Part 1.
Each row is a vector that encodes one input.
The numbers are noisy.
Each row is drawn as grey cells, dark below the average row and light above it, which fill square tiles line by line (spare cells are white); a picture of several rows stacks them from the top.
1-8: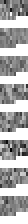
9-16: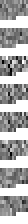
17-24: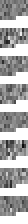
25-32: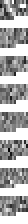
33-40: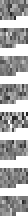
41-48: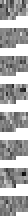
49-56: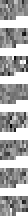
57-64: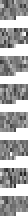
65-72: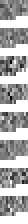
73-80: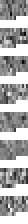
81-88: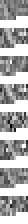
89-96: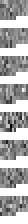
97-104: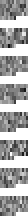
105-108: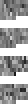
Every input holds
either a node of an 11-node tree, or four true/false values.
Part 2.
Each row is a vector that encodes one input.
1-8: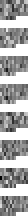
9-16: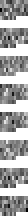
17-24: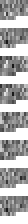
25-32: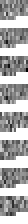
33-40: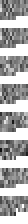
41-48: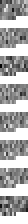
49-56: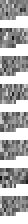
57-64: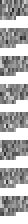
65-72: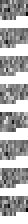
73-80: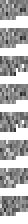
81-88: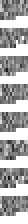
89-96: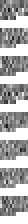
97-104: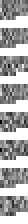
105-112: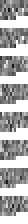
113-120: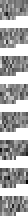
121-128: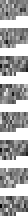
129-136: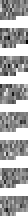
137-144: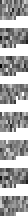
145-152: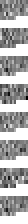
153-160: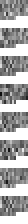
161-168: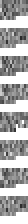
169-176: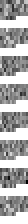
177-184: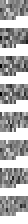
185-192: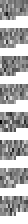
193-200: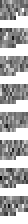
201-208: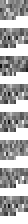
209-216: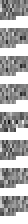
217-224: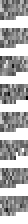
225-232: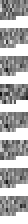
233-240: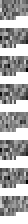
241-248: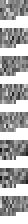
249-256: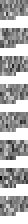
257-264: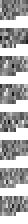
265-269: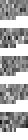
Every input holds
either a point on a 9-point circle, or a point on a 7-point line.
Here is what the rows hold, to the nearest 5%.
About 40% of them hold a point on a 9-point circle. The rest hold a point on a 7-point line.
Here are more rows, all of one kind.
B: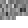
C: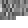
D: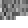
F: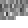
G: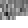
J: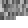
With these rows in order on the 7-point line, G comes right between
B and D.
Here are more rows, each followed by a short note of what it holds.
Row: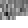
a point on a 7-point line
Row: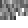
a point on a 9-point circle
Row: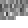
a point on a 7-point line
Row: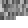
a point on a 7-point line
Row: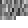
a point on a 9-point circle
